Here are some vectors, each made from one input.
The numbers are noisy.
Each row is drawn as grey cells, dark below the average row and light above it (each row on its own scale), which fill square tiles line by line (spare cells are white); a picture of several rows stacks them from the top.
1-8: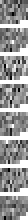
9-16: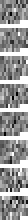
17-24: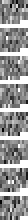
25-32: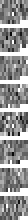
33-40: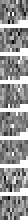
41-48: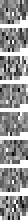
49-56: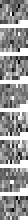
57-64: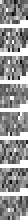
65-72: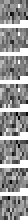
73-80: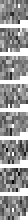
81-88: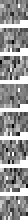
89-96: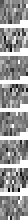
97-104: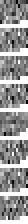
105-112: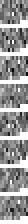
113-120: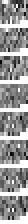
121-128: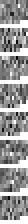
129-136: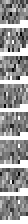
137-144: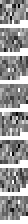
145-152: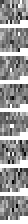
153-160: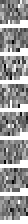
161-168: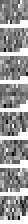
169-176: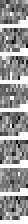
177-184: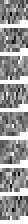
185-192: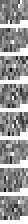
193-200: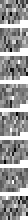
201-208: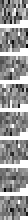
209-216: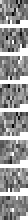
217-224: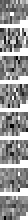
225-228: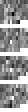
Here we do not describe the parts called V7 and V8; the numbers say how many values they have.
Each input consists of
one of 5 labels, together with either a node of each of two 9-node trees and a value of V8, or a value of V7.
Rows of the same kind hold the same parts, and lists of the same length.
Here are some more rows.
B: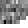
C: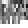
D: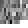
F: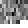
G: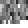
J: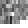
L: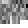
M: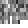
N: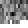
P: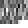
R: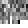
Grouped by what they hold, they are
B, D, J, P
C, F, G, L, M, N, R

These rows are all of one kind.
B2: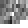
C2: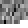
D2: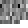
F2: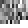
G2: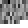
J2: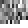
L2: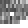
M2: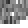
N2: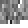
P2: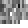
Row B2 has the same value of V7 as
D2, F2, J2 and P2.
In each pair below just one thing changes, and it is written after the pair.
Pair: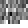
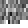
the node of one of the two trees
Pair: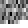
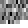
the node of one of the two trees
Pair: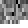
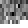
the value of V8
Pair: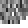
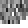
the node of one of the two trees
